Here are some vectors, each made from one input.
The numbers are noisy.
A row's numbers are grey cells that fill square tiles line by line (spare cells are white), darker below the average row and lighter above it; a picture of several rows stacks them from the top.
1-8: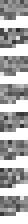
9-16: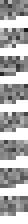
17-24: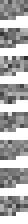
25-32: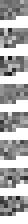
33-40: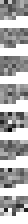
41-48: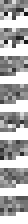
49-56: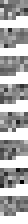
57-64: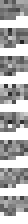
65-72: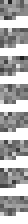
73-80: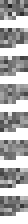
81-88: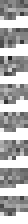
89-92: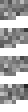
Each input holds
a list of up to three points on a 5-point line.
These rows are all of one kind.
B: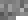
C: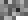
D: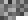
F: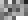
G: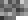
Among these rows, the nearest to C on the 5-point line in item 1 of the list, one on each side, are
B and F.
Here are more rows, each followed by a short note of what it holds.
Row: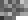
a list of two items
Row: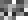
the empty list
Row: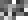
the empty list
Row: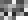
the empty list
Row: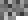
a list of three items
